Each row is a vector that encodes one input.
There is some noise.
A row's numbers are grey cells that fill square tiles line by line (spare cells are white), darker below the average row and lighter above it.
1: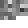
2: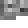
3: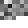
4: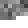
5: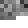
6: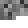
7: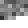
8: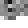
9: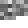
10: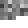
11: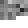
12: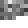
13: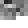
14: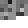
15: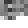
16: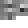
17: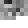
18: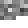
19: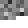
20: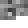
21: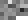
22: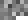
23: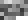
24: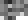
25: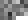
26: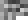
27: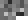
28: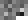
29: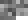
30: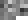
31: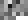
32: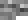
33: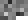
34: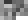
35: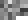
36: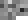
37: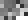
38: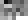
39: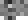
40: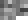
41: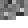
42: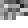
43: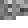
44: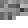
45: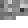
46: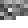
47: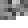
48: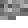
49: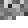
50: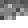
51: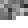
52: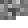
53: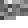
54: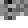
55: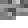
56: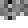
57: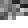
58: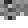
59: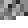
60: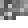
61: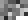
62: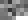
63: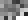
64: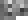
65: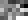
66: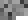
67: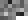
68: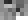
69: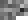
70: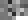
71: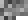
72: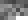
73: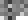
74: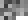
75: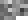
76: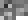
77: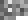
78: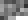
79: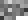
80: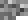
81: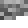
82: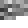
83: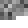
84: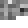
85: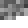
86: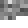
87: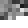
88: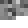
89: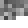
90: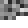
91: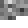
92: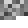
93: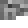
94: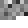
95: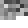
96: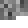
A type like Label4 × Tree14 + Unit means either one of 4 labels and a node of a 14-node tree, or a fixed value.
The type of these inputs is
Bool × (Label7 + Line5).
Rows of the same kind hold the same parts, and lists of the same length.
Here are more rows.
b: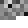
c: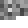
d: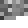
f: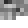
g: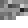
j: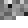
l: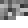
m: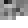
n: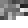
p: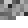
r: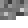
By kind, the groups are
b, c, d, g, j, p
f, l, m, n, r

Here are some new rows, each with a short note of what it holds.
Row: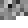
a point on a 5-point line and a true/false value
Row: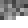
one of 7 labels and a true/false value
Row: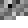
a point on a 5-point line and a true/false value
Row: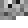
a point on a 5-point line and a true/false value
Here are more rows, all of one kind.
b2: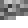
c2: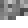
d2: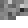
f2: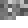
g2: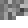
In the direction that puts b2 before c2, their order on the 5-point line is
b2, f2, c2, d2, g2.
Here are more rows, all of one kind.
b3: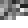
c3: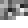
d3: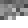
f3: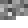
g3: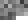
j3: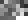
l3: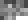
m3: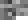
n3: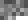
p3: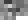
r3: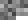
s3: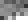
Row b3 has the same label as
d3, l3, n3 and s3.
